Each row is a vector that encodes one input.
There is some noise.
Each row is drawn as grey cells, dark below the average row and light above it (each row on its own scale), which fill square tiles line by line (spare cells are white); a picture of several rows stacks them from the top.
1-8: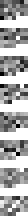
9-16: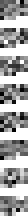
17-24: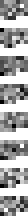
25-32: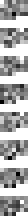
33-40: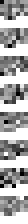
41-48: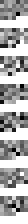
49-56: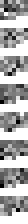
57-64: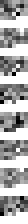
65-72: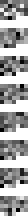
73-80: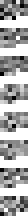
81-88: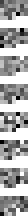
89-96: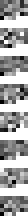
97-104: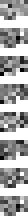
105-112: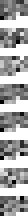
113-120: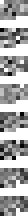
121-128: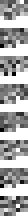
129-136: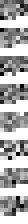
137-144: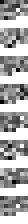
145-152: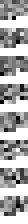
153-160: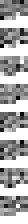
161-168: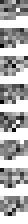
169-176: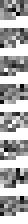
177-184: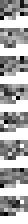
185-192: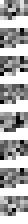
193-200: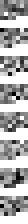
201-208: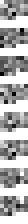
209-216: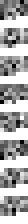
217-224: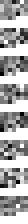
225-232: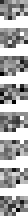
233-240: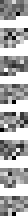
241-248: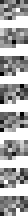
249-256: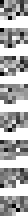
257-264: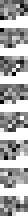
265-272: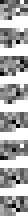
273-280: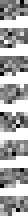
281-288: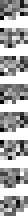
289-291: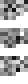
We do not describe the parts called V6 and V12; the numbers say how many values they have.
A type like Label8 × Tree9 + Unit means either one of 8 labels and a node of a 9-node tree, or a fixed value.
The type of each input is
(Bool × V6 + Label7) × Label9 + V12.
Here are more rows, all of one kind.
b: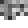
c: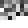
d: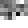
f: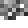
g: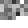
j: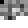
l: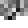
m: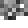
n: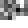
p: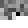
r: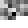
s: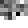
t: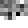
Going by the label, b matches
d, j, s and t.
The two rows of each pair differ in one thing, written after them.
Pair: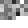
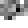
the label
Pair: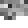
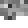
the value of V6
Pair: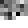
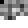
the true/false value
